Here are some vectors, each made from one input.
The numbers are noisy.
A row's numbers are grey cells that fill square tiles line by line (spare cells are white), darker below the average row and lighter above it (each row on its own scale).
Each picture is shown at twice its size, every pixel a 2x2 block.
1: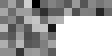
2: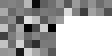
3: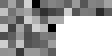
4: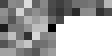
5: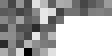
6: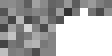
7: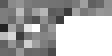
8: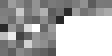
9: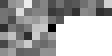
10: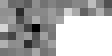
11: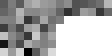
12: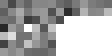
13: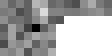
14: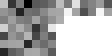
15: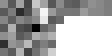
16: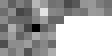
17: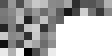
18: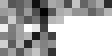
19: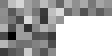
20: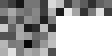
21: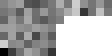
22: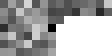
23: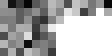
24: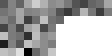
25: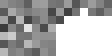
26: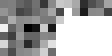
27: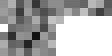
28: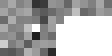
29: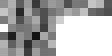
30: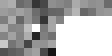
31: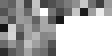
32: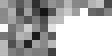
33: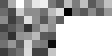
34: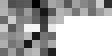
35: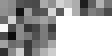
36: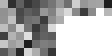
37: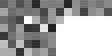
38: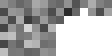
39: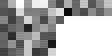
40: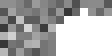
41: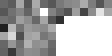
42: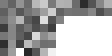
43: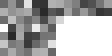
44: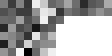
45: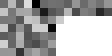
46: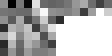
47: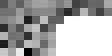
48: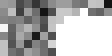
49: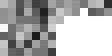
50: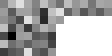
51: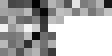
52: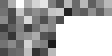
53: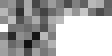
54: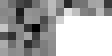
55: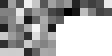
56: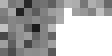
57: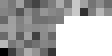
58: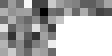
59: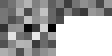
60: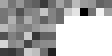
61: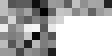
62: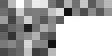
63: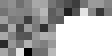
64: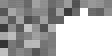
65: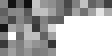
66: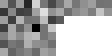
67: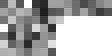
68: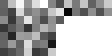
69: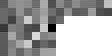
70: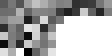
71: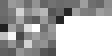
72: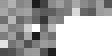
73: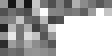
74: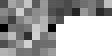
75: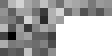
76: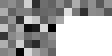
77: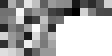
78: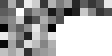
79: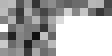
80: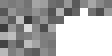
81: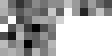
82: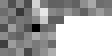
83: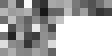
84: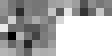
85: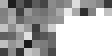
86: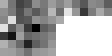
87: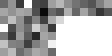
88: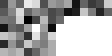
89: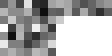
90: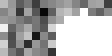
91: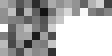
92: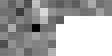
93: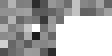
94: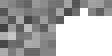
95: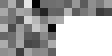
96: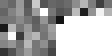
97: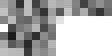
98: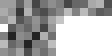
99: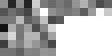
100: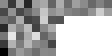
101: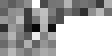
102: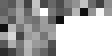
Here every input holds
a true/false value, together with a list of up to two points on a 7-point line.
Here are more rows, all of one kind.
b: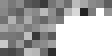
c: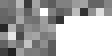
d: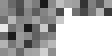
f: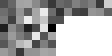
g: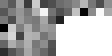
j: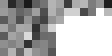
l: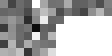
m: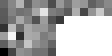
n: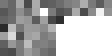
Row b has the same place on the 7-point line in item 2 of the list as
d, f and n.
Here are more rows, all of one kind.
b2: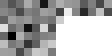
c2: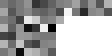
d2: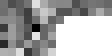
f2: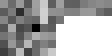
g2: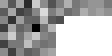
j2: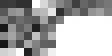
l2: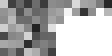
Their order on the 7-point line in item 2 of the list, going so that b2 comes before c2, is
f2, g2, b2, c2, l2, d2, j2.
